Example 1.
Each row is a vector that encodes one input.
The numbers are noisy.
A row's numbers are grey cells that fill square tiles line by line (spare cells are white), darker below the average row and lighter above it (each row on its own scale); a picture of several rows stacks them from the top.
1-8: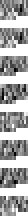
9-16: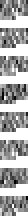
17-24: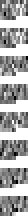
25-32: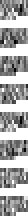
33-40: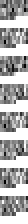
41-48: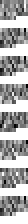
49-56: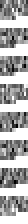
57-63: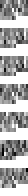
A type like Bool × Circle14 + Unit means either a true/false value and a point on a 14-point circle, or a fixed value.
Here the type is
Bool × Bool × Bool + Circle8.
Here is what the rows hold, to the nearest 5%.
About 40% of them hold a point on an 8-point circle. The rest hold three true/false values.
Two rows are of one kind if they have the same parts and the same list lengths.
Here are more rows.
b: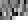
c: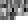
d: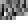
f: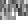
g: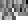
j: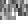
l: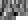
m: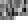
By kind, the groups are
b, c, d, l, m
f, g, j

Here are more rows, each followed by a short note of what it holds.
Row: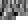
a point on an 8-point circle
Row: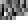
a point on an 8-point circle
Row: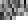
a point on an 8-point circle
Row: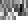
three true/false values
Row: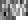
three true/false values
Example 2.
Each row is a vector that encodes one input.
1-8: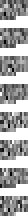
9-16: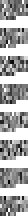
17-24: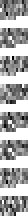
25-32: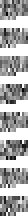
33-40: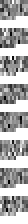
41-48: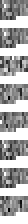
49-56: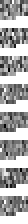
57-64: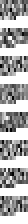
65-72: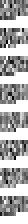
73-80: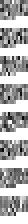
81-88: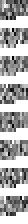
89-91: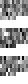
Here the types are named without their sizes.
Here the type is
Bool × Bool × Bool × Bool + Line.
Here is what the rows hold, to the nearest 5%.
About 25% of them hold a point on a line. The rest hold four true/false values.
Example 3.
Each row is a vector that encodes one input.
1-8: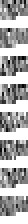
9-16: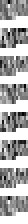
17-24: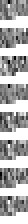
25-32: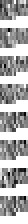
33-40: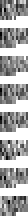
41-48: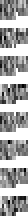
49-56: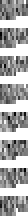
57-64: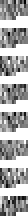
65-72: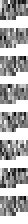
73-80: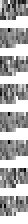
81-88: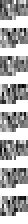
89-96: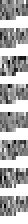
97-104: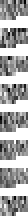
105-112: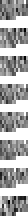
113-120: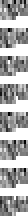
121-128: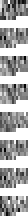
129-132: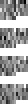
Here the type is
Line9 + Line15.
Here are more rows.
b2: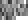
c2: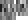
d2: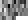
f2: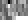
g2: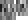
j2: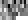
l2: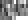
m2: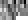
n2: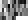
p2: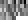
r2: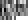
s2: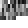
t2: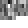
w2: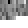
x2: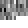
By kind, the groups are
b2, c2, f2, g2, l2, r2, t2, w2, x2
d2, j2, m2, n2, p2, s2

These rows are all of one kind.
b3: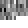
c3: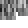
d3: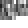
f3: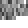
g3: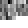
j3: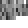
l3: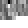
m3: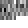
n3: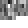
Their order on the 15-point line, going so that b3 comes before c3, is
f3, j3, g3, l3, n3, d3, b3, m3, c3.
